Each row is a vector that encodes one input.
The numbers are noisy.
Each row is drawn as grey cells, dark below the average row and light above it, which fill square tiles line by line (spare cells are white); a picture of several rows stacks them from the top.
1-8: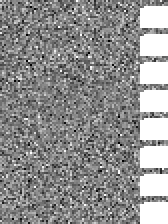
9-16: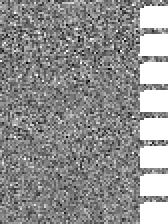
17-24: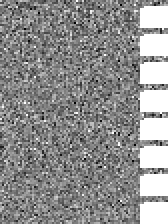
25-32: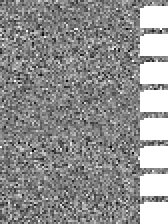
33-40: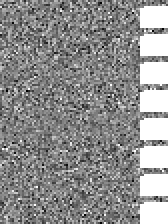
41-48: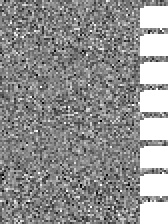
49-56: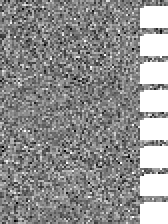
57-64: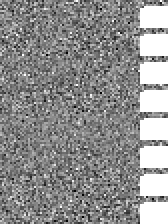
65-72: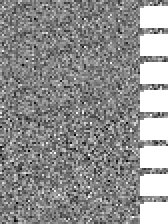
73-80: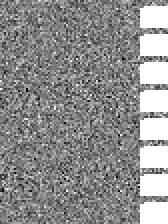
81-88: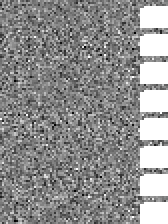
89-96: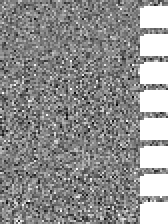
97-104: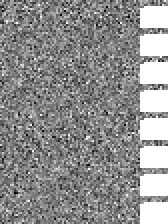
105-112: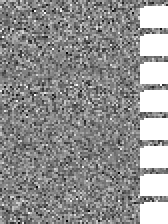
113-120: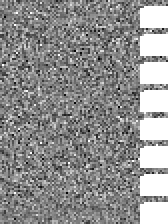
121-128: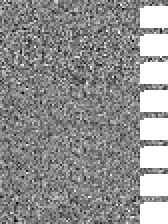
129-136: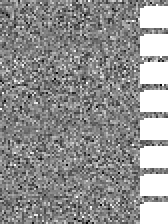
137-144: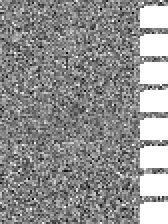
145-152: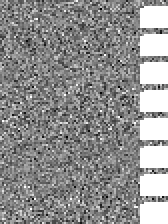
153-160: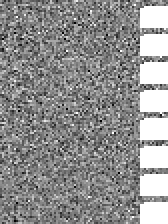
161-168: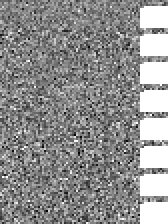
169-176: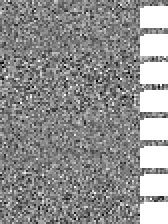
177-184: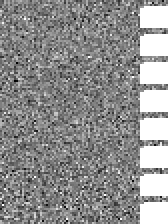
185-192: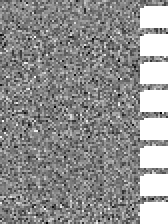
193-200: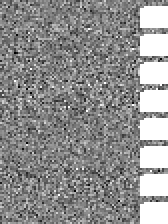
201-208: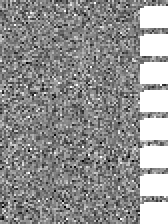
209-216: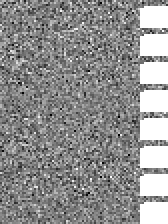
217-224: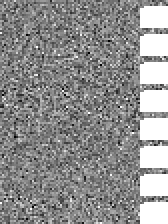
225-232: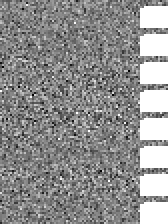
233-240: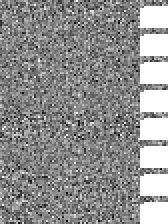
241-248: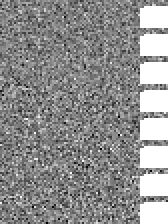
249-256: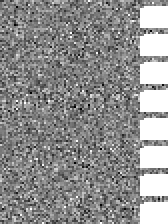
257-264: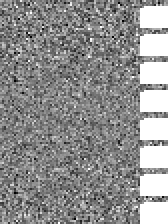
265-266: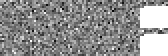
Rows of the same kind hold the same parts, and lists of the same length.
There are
2 kinds of row.
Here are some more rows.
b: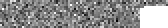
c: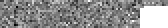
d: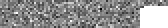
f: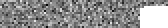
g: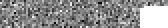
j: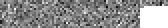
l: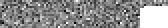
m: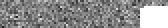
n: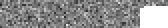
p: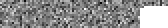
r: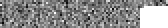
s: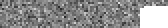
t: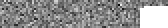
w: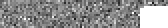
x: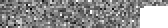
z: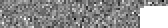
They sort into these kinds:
b, d, f, g, j, l, p, r, x
c, m, n, s, t, w, z

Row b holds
a point on a 9-point circle and a node of a 12-node tree.
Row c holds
a node of a 12-node tree.
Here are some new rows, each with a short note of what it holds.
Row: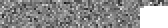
a node of a 12-node tree
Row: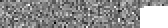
a node of a 12-node tree
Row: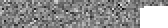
a node of a 12-node tree
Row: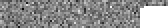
a node of a 12-node tree
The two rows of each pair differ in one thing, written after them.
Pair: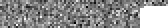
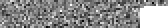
the place on the 9-point circle
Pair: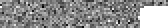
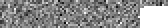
the place on the 9-point circle
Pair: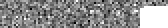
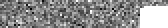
the node of the tree
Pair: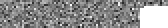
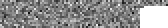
the node of the tree
